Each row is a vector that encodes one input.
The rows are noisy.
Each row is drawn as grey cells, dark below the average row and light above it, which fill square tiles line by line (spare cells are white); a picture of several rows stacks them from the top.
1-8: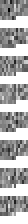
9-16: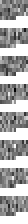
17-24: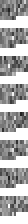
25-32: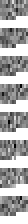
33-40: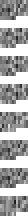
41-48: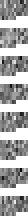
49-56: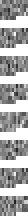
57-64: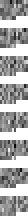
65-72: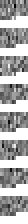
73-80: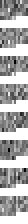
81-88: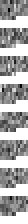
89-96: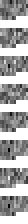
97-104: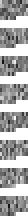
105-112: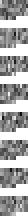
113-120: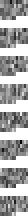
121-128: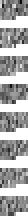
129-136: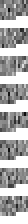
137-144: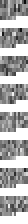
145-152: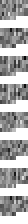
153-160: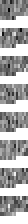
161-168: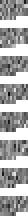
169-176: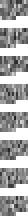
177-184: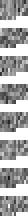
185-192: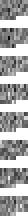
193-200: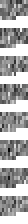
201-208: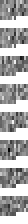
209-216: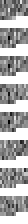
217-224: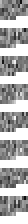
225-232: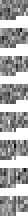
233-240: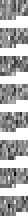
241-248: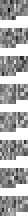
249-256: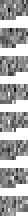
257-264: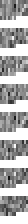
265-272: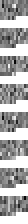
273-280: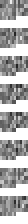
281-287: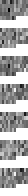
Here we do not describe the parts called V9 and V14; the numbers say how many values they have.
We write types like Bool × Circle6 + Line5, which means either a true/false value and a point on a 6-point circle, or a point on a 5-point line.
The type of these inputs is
Bool × V14 + Label10 × V9.
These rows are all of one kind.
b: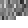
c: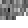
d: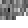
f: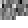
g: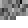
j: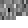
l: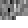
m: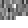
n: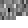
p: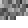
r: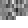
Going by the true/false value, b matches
f, g, p and r.
